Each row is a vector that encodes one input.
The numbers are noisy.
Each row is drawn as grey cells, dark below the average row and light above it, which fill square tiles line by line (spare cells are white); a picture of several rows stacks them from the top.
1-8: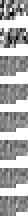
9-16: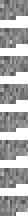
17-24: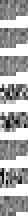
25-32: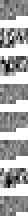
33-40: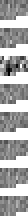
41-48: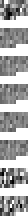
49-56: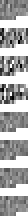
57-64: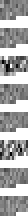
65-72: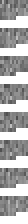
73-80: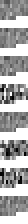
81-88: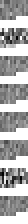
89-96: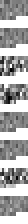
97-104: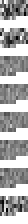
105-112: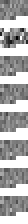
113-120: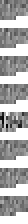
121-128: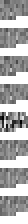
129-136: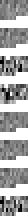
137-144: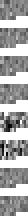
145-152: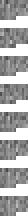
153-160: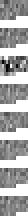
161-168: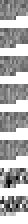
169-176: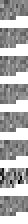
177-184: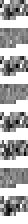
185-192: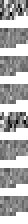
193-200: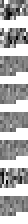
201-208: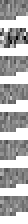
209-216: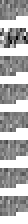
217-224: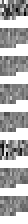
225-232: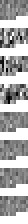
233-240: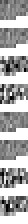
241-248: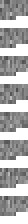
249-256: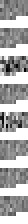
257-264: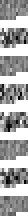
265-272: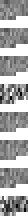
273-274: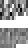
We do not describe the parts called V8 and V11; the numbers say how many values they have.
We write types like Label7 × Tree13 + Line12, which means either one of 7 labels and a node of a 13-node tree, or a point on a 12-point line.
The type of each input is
Bool × List2(Line5) × V11 + Circle9 + V8.
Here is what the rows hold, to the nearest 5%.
About 10% of them hold a point on a 9-point circle. About 75% of them hold a true/false value and a value of V11, together with a list of up to two points on a 5-point line. The rest hold a value of V8.
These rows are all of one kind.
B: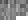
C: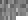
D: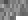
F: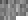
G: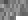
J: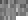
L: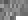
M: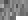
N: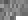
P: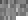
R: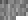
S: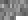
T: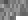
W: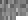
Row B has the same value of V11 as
D, G and T.
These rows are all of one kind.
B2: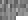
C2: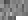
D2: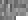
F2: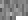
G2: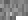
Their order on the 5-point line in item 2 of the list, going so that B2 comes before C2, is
D2, B2, F2, G2, C2.
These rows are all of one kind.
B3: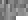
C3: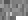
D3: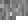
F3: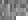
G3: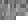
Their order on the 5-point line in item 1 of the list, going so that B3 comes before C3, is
F3, B3, D3, C3, G3.
